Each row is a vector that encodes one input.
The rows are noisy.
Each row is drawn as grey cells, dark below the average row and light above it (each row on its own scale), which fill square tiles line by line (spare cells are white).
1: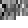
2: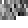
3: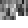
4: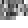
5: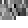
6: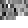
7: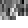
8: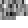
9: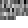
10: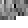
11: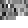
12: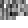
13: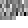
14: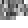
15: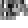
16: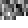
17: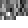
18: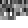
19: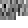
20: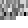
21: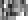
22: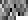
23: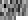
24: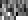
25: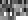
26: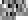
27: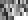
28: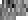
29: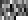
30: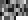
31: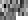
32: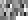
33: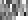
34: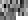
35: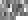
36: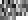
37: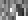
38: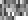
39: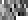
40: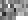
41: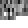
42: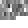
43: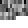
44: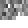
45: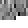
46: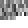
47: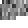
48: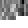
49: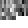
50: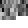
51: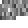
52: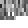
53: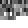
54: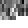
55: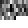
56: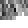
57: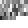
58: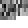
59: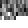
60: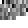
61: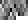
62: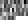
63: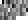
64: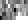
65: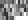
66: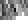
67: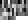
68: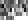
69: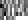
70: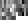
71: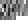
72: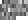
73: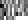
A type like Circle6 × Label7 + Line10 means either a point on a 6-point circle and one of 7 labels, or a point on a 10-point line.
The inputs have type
Label10 × Label10.
